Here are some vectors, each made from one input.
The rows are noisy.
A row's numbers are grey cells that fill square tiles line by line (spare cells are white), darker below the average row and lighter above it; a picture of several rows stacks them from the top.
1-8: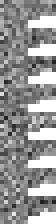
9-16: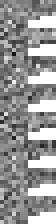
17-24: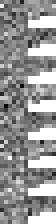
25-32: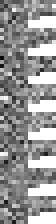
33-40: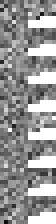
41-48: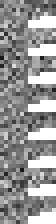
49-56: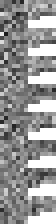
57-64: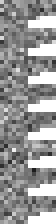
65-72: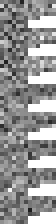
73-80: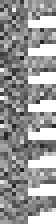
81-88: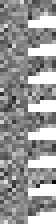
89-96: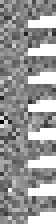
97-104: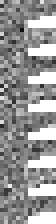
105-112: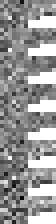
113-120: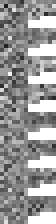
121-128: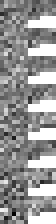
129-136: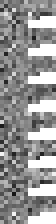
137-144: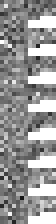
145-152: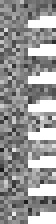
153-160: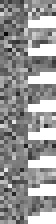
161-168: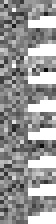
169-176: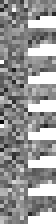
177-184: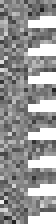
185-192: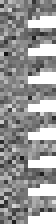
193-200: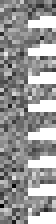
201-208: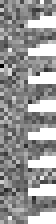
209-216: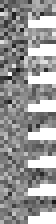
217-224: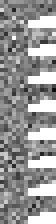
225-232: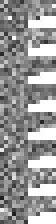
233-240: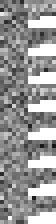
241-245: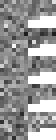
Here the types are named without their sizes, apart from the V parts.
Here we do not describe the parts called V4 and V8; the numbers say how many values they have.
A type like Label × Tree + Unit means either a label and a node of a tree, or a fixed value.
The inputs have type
(Bool × Circle + V4) × V8 + Label × Label.
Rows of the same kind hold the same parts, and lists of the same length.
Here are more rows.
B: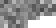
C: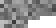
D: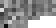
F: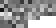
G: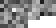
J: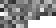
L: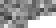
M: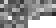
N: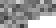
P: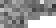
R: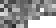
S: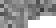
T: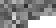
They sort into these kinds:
B, C, D, L, N, P, S
F, G, J, M, R
T

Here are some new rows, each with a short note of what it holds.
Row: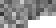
a value of V4 and a value of V8
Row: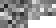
two labels
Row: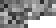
two labels
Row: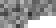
a value of V4 and a value of V8
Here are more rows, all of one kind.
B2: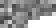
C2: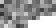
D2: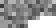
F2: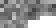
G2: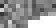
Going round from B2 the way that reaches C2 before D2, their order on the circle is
B2, C2, G2, F2, D2.
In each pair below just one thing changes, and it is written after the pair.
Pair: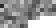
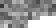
the true/false value
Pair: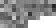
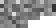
the true/false value
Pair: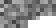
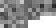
the value of V8
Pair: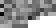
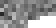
the true/false value
